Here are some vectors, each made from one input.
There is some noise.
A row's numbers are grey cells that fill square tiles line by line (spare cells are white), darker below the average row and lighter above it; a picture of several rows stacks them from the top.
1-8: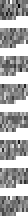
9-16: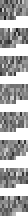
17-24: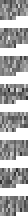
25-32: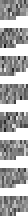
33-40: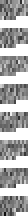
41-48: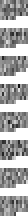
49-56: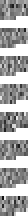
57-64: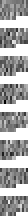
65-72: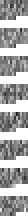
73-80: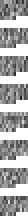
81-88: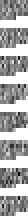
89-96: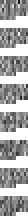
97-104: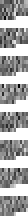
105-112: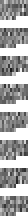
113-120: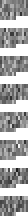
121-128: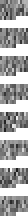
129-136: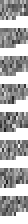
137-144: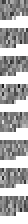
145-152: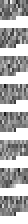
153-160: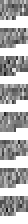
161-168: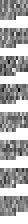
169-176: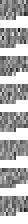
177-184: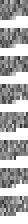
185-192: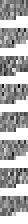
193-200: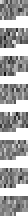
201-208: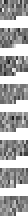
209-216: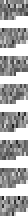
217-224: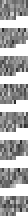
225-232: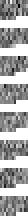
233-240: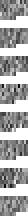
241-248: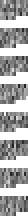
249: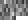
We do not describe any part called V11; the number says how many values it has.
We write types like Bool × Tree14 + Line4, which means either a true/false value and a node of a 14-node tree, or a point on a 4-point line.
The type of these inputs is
(Label5 × V11 + Unit) × Tree13.
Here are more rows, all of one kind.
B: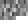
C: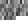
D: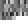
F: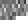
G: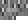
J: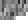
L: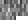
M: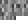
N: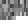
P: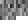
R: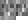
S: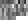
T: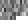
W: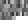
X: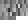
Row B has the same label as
G, P, R and S.
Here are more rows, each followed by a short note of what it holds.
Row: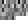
a node of a 13-node tree
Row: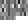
a node of a 13-node tree
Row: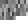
one of 5 labels, a node of a 13-node tree and a value of V11
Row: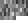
a node of a 13-node tree
